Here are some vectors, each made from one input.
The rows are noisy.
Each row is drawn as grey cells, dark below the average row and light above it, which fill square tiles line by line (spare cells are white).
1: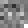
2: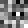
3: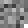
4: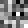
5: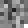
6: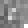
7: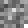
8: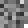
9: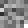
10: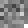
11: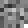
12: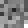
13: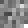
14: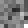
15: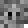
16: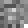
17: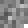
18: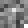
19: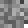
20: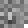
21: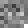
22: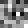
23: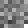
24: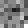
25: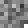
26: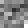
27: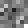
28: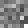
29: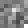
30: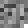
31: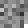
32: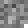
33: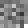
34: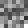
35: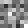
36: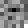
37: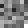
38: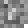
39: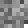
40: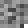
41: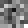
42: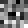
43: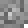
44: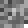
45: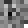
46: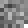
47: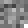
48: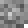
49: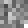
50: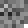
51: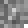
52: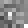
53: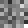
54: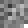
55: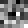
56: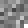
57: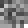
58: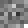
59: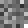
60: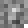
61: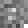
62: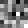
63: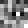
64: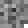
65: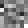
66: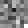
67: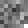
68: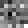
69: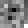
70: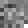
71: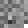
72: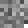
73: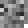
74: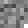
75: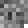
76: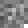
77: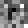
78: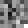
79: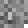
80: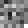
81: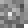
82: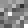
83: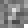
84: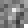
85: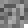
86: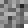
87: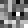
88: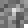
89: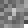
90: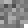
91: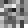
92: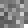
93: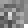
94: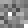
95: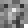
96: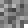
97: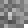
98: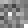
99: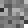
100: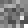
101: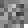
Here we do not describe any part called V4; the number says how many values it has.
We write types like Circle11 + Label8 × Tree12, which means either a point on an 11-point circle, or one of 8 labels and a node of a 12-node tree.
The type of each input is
List2(Bool × V4).
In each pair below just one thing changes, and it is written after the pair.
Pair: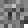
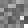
the value of V4 in item 1 of the list
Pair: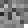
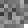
the true/false value in item 2 of the list
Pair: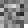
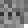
the value of V4 in item 1 of the list
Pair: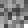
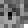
the value of V4 in item 2 of the list
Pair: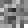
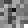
the value of V4 in item 2 of the list
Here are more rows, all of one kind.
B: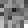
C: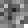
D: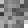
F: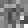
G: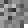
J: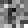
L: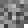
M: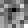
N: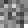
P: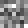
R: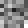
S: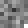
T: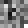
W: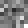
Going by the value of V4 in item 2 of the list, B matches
J, N and T.
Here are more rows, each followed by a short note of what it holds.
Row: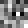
the empty list
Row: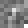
a list of one item
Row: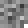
a list of two items
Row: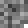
a list of two items
